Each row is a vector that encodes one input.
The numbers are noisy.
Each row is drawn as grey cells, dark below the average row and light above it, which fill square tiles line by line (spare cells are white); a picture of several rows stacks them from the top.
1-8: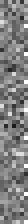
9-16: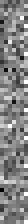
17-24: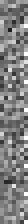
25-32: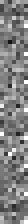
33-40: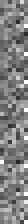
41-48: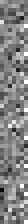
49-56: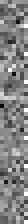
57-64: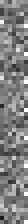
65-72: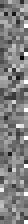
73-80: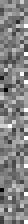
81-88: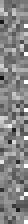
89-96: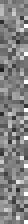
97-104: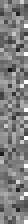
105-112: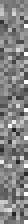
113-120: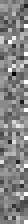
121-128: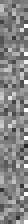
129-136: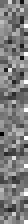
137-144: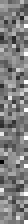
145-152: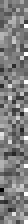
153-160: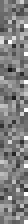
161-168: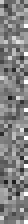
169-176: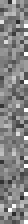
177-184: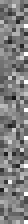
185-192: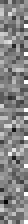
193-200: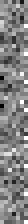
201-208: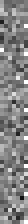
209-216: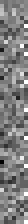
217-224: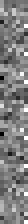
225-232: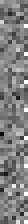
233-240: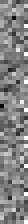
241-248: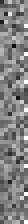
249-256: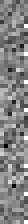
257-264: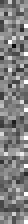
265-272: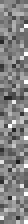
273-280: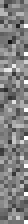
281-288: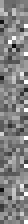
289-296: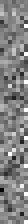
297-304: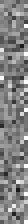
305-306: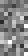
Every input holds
a node of a 14-node tree and four true/false values.
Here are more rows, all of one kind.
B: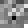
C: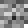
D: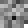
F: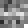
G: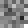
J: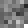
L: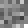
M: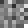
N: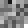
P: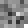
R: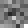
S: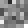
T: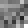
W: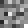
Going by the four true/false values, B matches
C, D, L and S.
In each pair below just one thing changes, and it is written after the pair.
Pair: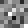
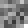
the node of the tree
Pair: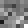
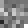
one of the four true/false values
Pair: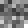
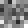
one of the four true/false values
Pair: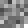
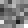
one of the four true/false values
